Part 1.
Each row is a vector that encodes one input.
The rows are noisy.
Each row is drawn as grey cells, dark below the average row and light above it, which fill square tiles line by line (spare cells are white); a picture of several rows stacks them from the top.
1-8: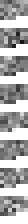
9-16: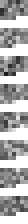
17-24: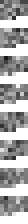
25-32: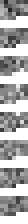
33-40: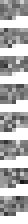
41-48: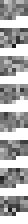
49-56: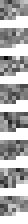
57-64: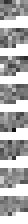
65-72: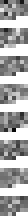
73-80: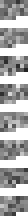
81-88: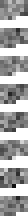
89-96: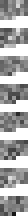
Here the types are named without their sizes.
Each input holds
three true/false values.
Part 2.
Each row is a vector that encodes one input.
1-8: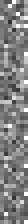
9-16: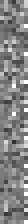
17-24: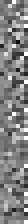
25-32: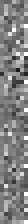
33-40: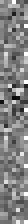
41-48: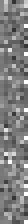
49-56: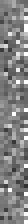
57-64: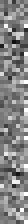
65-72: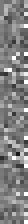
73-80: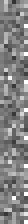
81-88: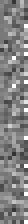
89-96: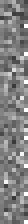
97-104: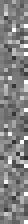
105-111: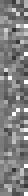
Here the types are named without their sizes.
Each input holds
three true/false values.
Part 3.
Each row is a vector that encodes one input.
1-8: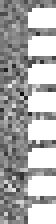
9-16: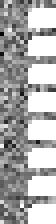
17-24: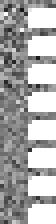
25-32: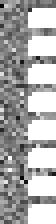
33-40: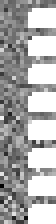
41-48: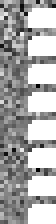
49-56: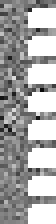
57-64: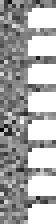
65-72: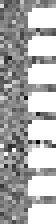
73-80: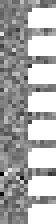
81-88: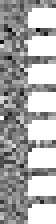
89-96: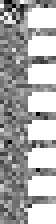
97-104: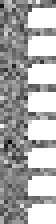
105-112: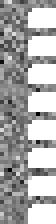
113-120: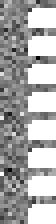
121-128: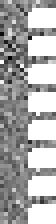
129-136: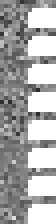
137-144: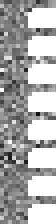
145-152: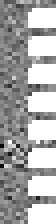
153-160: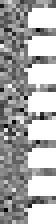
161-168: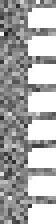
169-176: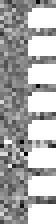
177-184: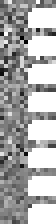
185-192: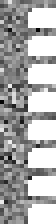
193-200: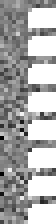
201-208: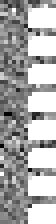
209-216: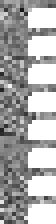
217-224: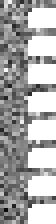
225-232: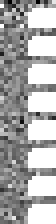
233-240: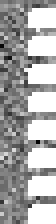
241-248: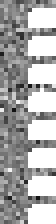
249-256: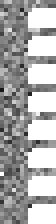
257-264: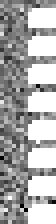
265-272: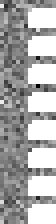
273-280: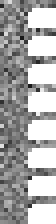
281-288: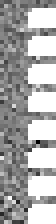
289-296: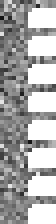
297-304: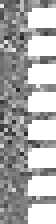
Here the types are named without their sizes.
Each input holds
either a point on a circle, or a fixed value.
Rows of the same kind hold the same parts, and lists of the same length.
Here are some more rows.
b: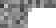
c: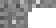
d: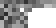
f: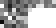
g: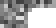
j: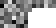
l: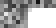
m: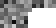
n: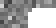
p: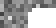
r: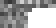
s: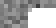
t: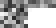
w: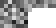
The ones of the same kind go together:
b, c, d, f, g, l, n, p, r, s, t
j, m, w

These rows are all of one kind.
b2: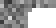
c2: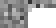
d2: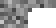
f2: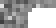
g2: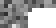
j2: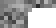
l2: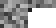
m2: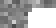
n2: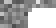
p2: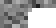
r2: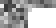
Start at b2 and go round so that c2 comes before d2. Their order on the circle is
b2, m2, n2, r2, j2, p2, c2, l2, d2, g2, f2.
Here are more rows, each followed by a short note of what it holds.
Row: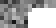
a fixed value
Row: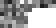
a point on a circle
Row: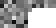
a fixed value
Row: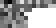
a point on a circle
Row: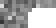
a point on a circle
